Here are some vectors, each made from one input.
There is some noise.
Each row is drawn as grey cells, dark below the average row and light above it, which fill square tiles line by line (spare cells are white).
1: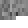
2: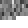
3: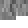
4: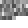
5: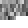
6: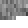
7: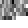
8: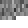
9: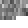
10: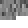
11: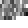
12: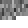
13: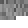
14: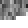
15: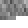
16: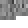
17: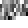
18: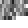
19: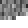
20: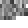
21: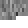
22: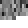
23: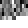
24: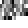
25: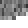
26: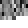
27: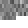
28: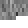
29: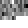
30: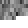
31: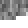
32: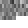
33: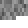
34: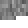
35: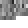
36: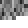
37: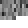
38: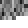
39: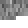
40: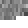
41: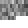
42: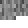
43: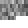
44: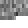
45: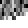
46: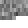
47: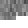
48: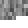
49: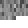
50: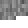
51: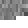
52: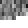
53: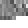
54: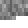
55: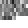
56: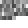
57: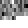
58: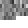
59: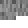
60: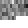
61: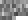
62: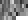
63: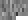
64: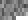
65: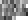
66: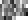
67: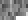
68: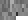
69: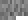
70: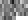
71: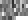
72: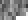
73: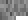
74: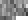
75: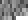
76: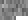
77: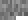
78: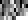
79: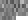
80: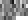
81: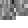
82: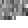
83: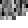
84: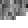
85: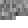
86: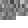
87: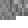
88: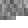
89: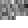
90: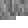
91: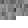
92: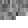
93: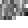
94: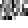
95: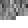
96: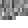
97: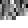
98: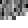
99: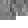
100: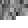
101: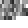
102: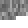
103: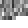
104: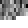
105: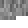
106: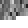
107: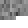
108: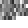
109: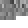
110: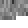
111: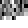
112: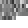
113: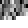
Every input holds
a list of up to two points on a 10-point circle.
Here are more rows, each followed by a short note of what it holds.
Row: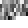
the empty list
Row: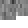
a list of two items
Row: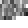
a list of two items
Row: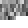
the empty list
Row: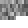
the empty list
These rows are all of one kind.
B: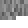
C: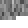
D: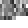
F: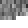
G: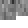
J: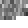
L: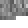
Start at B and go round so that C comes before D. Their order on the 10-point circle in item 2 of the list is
B, C, F, L, D, G, J.
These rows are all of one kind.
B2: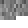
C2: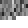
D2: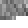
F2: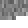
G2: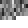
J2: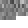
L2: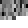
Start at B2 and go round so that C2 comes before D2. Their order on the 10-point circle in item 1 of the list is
B2, G2, C2, D2, F2, J2, L2.
